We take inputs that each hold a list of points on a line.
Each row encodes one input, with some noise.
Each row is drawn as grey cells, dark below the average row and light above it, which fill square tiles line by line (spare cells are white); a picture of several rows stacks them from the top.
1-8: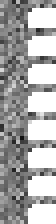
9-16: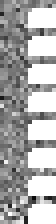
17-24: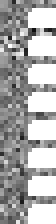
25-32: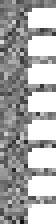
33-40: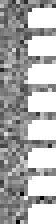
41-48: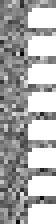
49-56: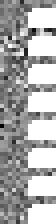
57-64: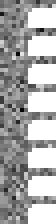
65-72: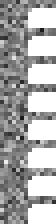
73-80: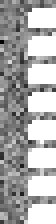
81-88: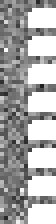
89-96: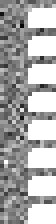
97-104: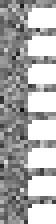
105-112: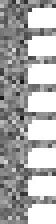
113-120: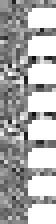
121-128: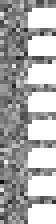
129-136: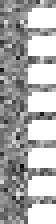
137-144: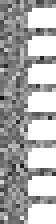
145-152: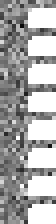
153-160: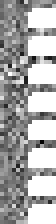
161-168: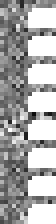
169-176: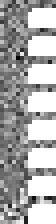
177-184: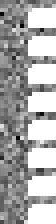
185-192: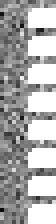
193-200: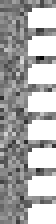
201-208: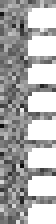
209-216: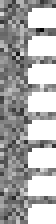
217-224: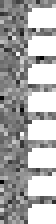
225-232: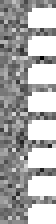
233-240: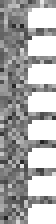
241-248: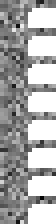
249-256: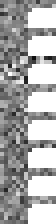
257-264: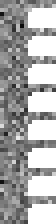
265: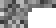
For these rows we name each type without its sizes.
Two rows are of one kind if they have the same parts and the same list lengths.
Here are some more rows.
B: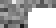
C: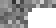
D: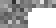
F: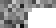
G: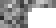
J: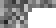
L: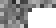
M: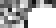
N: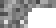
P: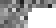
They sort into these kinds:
B, F, G
C, D, J, L
M
N, P

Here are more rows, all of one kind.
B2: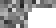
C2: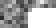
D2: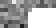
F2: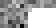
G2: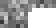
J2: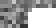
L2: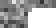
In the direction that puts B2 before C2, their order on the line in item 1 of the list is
B2, F2, C2, J2, D2, L2, G2.
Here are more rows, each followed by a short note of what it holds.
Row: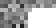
a list of two items
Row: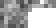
a list of two items
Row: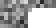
a list of two items
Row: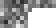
a list of one item
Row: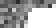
a list of three items
